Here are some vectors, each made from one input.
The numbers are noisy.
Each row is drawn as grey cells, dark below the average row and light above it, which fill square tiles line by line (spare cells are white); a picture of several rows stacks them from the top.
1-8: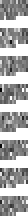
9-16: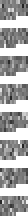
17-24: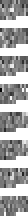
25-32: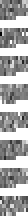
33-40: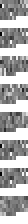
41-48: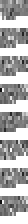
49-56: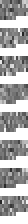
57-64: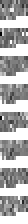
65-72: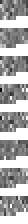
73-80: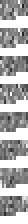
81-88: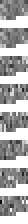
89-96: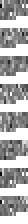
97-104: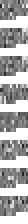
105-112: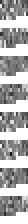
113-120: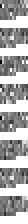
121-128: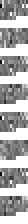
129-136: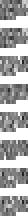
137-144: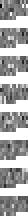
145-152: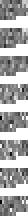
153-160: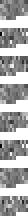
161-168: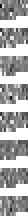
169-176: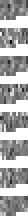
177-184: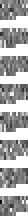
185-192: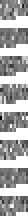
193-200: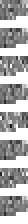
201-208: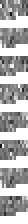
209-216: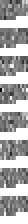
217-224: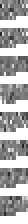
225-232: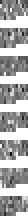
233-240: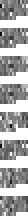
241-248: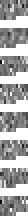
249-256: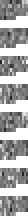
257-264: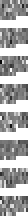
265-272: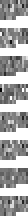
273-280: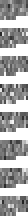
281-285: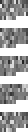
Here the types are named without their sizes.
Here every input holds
either a point on a line, or four true/false values.
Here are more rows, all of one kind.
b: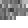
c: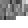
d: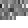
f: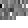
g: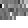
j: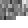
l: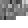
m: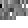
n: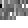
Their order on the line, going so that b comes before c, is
n, m, f, d, g, b, j, l, c.
